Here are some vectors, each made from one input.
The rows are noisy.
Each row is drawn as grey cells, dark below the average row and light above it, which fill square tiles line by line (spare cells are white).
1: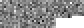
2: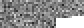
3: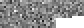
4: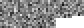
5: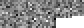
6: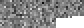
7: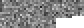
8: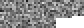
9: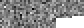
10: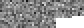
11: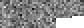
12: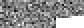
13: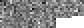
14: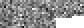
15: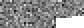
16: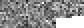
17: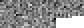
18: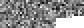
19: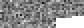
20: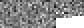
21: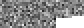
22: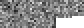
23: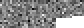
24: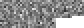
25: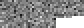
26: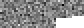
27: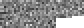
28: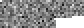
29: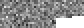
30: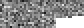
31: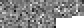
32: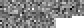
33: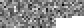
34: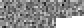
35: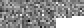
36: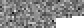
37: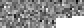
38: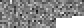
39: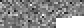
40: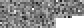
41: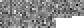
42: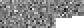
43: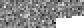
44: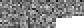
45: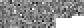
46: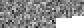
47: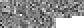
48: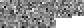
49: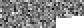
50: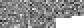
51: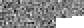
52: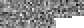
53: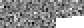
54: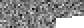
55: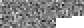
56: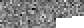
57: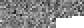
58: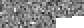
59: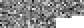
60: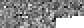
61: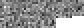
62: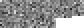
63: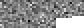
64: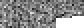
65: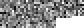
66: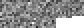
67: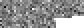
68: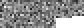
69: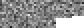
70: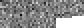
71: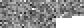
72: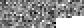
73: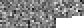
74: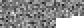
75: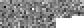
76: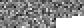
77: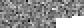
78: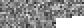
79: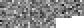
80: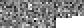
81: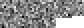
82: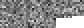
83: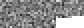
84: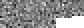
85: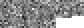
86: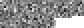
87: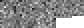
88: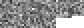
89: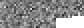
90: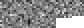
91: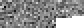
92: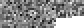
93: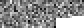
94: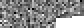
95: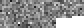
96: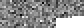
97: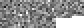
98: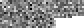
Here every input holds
a true/false value, together with either a point on a 7-point line, or a node of a 7-node tree.
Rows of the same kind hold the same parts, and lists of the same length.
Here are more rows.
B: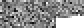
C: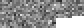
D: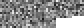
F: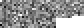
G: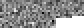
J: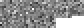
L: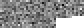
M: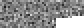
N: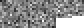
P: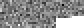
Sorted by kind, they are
B, D, F, J, L, M, P
C, G, N

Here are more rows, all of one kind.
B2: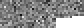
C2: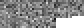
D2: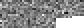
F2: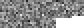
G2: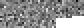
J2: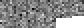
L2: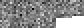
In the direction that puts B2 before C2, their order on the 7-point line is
D2, F2, J2, L2, B2, G2, C2.
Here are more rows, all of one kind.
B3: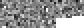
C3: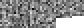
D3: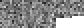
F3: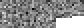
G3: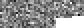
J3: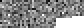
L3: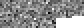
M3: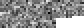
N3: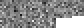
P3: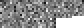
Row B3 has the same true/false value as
G3, L3 and M3.
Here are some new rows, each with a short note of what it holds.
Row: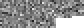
a node of a 7-node tree and a true/false value
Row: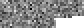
a node of a 7-node tree and a true/false value
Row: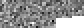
a point on a 7-point line and a true/false value
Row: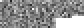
a node of a 7-node tree and a true/false value
